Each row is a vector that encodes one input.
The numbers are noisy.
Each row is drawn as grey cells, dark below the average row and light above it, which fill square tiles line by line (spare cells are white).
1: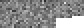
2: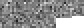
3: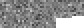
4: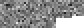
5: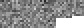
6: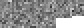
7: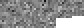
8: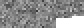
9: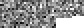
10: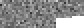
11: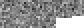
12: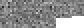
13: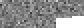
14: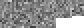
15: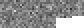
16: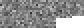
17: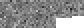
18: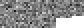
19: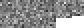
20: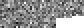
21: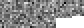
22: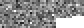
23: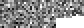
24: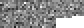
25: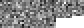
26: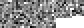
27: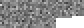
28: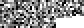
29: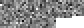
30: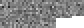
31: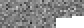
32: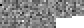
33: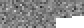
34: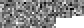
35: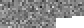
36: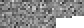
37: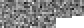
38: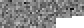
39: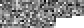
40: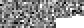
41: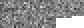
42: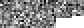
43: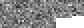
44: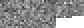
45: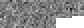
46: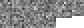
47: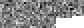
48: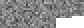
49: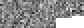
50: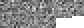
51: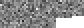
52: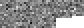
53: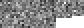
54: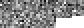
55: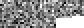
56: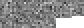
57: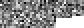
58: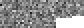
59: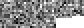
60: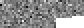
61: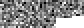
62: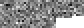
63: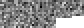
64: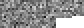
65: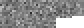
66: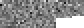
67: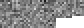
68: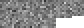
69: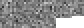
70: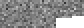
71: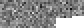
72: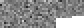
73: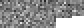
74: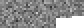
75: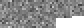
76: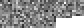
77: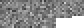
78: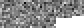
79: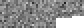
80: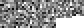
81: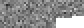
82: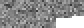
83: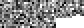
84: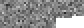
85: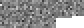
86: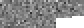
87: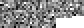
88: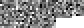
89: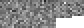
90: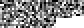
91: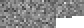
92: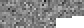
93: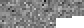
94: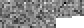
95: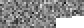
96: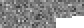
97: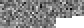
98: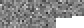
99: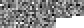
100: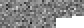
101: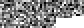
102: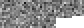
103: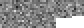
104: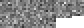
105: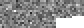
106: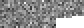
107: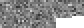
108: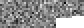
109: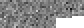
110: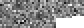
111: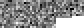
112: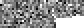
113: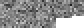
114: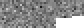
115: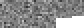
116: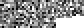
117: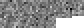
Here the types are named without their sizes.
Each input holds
either a point on a circle, or four true/false values.
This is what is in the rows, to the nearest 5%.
About 30% of them hold a point on a circle. The rest hold four true/false values.
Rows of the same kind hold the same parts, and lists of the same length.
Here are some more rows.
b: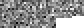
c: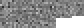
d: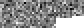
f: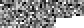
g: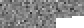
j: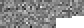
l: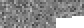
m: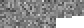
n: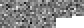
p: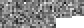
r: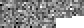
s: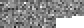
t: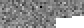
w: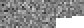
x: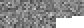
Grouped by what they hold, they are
b, j, m, r, s, w, x
c, d, f, g, l, n, p, t

